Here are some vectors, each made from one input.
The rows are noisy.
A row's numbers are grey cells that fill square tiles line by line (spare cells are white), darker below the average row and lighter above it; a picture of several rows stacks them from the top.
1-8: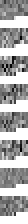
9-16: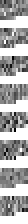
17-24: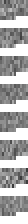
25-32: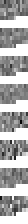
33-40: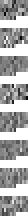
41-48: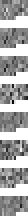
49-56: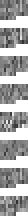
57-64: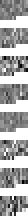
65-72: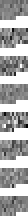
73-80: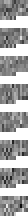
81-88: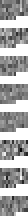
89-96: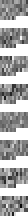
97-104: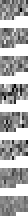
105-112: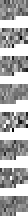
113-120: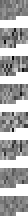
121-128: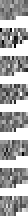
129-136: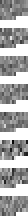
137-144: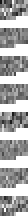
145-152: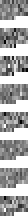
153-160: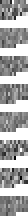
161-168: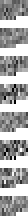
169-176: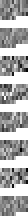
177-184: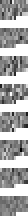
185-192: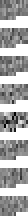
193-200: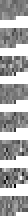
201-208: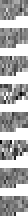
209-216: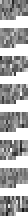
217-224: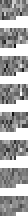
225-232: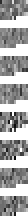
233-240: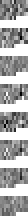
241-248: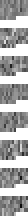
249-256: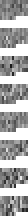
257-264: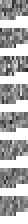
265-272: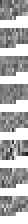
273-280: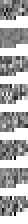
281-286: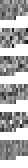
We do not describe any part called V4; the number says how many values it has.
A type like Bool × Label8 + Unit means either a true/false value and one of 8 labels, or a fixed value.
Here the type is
Line10 × V4 + List3(Line5).
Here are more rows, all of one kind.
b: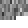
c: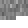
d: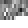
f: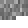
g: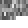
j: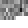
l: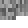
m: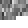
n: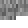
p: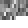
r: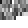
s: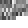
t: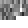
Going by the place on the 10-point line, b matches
d and g.
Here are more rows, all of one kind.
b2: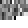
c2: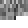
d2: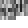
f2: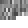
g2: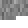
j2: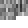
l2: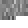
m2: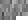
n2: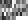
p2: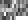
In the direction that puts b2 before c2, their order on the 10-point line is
n2, b2, g2, l2, f2, d2, p2, c2, m2, j2.
